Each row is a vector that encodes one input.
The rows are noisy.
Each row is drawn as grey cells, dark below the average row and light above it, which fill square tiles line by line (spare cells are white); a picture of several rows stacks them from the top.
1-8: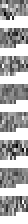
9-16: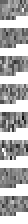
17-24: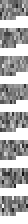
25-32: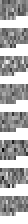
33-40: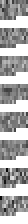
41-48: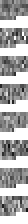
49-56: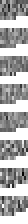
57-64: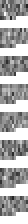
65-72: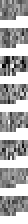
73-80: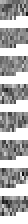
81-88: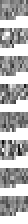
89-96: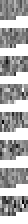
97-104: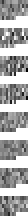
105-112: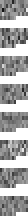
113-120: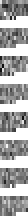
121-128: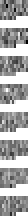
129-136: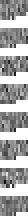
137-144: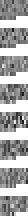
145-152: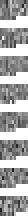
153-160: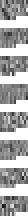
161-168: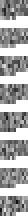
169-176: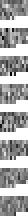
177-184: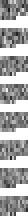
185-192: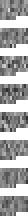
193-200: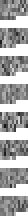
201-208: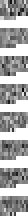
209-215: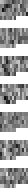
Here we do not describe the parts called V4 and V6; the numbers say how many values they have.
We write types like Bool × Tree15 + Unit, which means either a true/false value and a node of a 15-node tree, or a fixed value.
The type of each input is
Line5 + Tree8 × V4 + (Tree9 + Unit) × V6.
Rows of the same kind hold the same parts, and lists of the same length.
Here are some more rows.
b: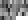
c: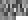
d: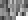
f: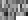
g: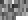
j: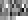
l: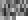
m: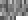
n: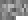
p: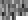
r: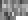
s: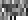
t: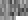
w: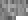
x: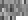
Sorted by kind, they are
b, d, s
c, g
f, m, n, r, w, x
j, l, p, t

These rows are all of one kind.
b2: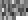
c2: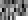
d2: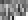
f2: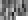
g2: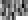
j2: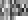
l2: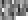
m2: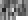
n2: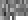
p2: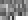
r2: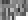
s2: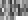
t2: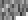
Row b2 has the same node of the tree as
c2 and t2.
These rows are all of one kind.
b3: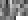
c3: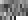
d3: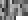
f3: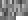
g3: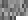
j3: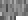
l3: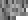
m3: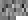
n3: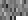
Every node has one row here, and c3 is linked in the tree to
f3, j3 and l3.
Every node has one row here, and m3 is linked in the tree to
g3.
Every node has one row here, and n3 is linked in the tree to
b3, g3 and l3.
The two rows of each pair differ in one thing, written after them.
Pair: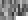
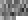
the value of V4
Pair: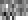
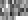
the node of the tree
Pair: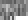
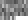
the value of V4
